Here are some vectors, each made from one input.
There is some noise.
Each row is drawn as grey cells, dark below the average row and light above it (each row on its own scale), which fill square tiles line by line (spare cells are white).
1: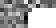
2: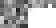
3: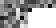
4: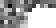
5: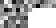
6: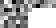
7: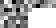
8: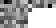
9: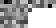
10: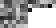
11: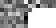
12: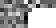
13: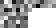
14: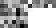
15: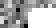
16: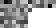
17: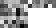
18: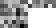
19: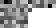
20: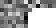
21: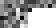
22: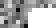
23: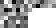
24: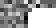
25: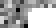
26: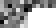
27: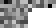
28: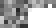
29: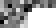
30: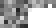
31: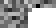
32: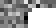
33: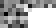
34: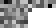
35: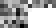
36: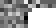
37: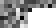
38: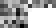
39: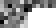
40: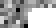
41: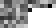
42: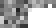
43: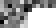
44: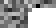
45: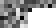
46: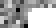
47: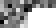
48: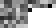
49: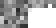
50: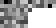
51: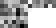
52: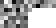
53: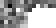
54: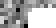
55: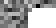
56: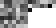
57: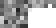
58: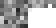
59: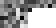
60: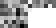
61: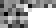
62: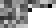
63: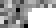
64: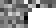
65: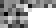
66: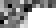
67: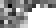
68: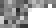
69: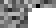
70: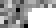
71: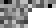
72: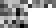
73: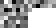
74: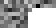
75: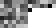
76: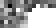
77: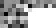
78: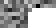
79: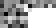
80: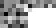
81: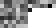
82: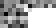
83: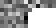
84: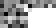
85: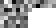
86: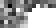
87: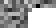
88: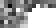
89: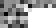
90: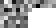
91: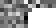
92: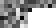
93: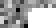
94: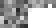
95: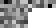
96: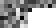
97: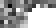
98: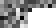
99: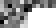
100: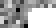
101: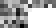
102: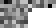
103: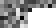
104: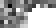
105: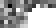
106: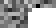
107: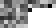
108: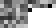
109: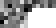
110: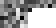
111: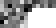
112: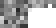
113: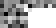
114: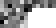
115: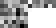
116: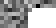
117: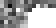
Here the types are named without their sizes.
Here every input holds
a point on a line.
